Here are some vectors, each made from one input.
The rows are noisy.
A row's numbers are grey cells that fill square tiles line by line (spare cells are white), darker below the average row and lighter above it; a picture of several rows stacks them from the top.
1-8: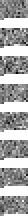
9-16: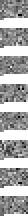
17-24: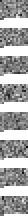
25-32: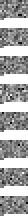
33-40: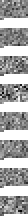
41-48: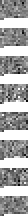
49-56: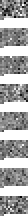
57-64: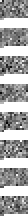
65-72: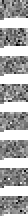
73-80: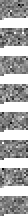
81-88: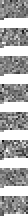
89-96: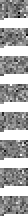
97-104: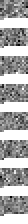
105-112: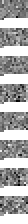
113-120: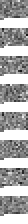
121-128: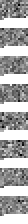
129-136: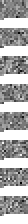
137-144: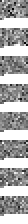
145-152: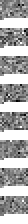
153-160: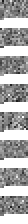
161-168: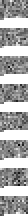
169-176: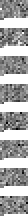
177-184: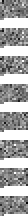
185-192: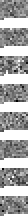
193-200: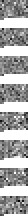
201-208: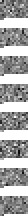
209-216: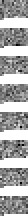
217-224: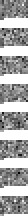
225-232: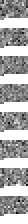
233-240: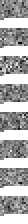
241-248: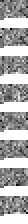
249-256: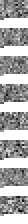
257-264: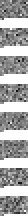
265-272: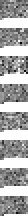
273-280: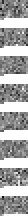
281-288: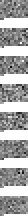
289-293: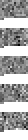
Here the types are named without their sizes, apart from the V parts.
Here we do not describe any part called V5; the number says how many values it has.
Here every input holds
a point on a line and a true/false value, together with either a point on a circle, or a point on a line and a value of V5.
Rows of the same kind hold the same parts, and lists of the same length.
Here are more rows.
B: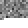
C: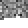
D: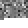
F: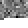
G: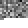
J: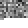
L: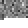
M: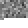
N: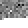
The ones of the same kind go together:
B, C, D, L, N
F, G, J, M

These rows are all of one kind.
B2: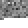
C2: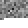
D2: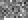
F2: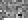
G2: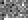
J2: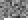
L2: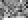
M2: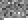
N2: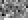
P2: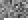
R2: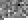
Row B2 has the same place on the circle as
C2, D2, F2 and M2.
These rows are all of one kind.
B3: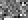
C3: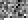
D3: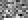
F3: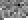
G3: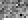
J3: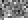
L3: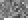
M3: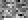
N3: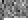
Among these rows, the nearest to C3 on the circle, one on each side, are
B3 and J3.
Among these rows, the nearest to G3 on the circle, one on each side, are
L3 and N3.
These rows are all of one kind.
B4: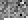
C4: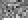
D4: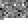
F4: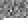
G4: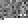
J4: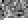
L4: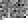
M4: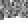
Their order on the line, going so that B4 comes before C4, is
M4, J4, D4, G4, F4, L4, B4, C4.
